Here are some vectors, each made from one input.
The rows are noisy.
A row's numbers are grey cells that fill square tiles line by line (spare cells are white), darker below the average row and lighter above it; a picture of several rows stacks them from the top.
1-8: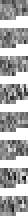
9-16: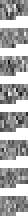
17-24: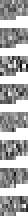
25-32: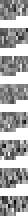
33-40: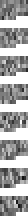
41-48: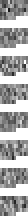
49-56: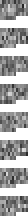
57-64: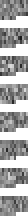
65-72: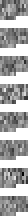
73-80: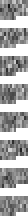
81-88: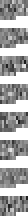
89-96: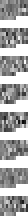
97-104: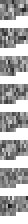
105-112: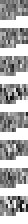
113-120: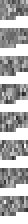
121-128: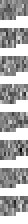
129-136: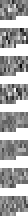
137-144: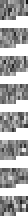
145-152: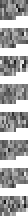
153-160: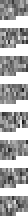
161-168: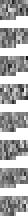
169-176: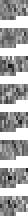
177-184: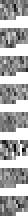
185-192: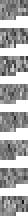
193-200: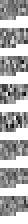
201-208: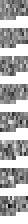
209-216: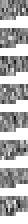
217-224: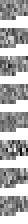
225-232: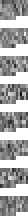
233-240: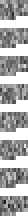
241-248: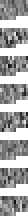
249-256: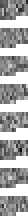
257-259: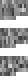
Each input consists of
a point on a 10-point line and a node of a 13-node tree.
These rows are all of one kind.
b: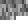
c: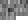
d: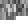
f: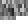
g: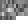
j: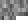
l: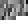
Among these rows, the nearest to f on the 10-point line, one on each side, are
c and j.
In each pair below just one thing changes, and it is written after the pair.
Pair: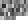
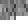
the node of the tree
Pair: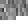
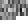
the place on the 10-point line
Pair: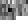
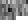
the node of the tree
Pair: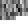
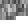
the node of the tree
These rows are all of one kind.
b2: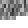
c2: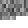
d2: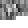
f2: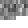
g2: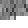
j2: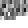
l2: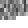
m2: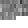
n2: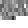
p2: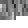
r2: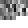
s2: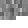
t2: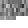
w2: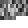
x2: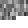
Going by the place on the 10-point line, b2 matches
c2, g2, p2 and t2.
